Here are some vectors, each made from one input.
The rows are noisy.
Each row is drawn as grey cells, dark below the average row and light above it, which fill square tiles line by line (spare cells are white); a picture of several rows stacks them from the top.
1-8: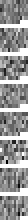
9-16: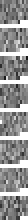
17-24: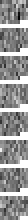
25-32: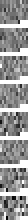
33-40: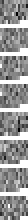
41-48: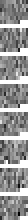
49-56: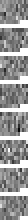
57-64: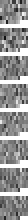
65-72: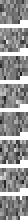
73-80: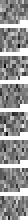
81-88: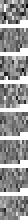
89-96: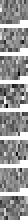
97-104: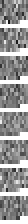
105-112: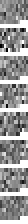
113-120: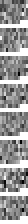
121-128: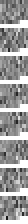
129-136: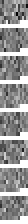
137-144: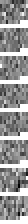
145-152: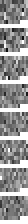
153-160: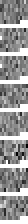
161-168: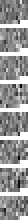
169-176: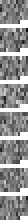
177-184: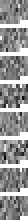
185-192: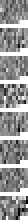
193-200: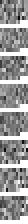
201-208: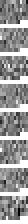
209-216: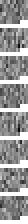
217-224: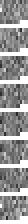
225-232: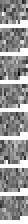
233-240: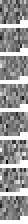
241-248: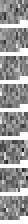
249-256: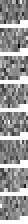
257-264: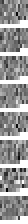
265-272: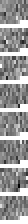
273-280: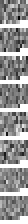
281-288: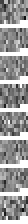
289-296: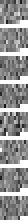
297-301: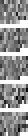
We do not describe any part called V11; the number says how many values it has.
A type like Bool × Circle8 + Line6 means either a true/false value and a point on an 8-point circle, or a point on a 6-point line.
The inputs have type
Bool × V11 + Line7 + List2(Line5 × Line5).
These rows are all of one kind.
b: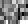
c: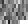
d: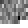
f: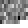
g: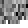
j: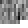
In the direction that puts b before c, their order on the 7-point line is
j, d, f, b, g, c.
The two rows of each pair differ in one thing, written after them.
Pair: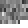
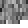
the place on one of the two 5-point lines in item 1 of the list
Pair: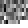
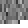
the place on one of the two 5-point lines in item 1 of the list
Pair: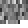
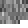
the place on one of the two 5-point lines in item 1 of the list
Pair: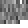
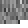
the place on one of the two 5-point lines in item 2 of the list
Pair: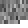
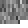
the place on one of the two 5-point lines in item 1 of the list
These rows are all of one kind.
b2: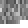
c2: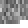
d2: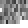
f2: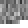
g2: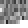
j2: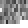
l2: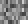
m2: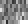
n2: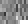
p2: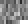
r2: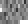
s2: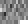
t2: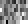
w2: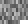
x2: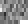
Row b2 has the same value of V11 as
c2, d2, j2 and t2.
